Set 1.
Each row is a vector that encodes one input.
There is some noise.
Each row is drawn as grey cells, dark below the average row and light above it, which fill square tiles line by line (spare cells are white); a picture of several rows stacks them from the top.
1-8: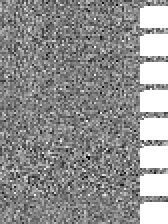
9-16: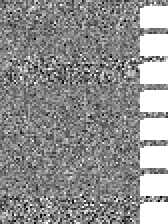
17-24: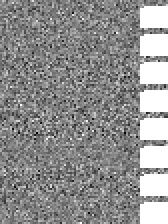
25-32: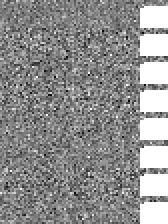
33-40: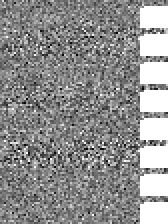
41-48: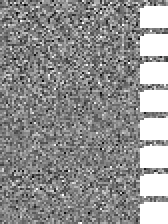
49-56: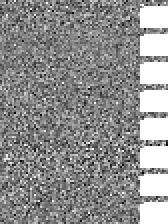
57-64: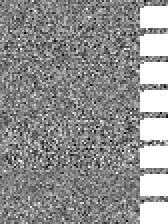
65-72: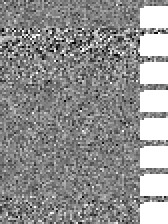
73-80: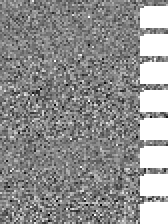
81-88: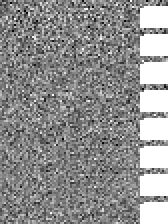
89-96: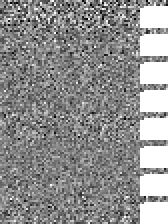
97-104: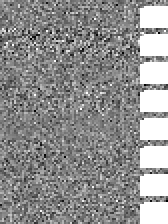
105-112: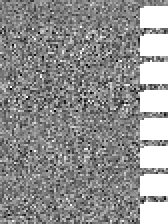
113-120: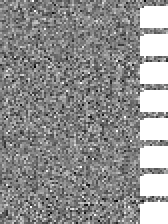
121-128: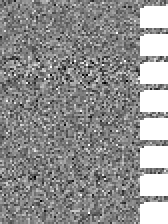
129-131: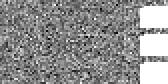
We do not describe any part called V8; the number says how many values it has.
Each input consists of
a value of V8, together with a list of up to two points on a 9-point line.
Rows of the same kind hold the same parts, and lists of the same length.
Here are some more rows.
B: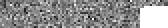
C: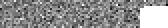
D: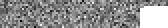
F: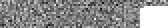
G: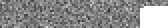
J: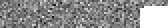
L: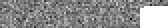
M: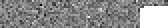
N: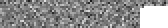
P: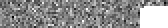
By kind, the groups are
B, C, D, G, L
F
J, M, N, P

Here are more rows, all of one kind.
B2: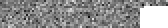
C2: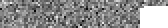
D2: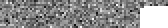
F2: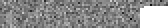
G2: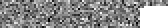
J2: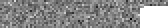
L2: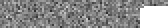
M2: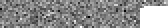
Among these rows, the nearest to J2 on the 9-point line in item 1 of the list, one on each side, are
C2 and F2.
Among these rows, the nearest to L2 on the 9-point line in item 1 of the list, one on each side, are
F2 and G2.
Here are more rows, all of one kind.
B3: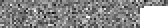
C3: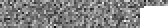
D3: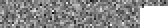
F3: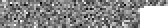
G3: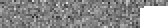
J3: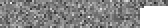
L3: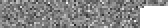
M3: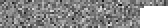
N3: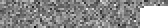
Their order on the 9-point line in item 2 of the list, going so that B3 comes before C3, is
D3, J3, M3, L3, G3, F3, B3, C3, N3.
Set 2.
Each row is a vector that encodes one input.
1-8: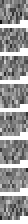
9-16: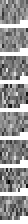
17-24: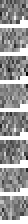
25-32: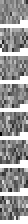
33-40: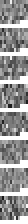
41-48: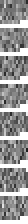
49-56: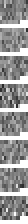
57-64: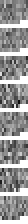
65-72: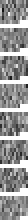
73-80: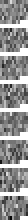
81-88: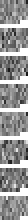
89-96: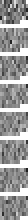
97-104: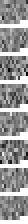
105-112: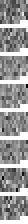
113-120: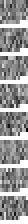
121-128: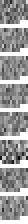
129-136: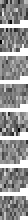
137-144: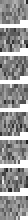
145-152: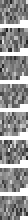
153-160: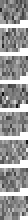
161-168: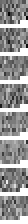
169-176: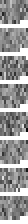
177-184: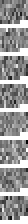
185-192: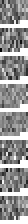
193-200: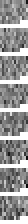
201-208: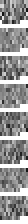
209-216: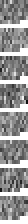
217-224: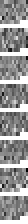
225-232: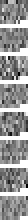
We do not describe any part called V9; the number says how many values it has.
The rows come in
2 kinds.
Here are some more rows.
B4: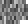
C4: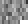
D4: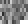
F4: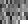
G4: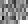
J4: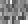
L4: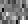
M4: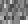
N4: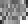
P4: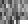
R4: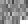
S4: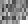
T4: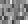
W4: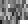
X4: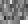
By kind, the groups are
B4, F4, L4, P4, W4
C4, D4, G4, J4, M4, N4, R4, S4, T4, X4

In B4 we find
one of 6 labels.
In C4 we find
a true/false value and a value of V9.
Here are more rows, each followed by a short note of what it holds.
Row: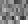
a true/false value and a value of V9
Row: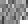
a true/false value and a value of V9
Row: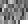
a true/false value and a value of V9
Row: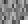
a true/false value and a value of V9
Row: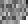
a true/false value and a value of V9
